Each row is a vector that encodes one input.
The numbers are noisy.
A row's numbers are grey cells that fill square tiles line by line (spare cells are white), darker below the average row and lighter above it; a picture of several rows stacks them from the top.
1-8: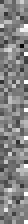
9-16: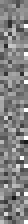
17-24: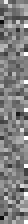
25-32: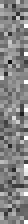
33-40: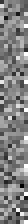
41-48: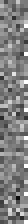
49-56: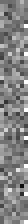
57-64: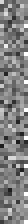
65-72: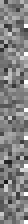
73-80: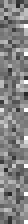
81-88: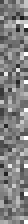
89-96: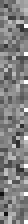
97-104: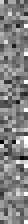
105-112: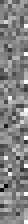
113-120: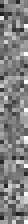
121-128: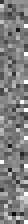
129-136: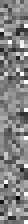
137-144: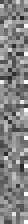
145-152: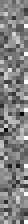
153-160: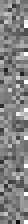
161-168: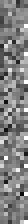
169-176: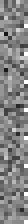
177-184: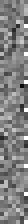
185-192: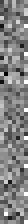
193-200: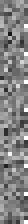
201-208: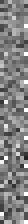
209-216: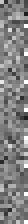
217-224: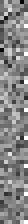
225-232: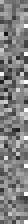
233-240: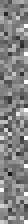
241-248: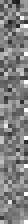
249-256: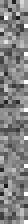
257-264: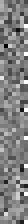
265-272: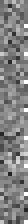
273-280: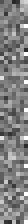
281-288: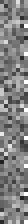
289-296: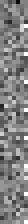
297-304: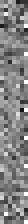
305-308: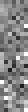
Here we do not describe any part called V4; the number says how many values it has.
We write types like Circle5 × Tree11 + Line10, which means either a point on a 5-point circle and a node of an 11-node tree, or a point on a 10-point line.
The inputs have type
(Bool × Bool × Bool + V4) × (Line6 + Line7).
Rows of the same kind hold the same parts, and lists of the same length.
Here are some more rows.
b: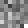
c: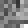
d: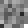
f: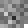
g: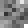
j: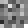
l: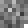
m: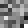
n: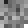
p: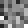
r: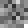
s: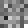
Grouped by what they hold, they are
b, d, g, l, n, s
c, p
f, r
j, m

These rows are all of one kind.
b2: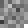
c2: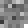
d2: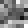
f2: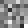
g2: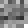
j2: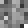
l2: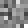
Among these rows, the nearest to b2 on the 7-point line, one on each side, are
d2 and f2.
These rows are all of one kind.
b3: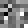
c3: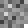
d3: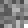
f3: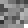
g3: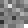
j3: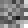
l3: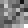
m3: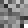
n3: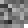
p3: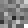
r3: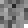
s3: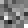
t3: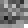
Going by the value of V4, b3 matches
g3, l3 and r3.
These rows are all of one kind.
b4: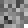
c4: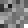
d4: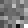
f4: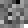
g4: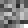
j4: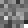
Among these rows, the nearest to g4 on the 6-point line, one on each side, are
c4 and j4.
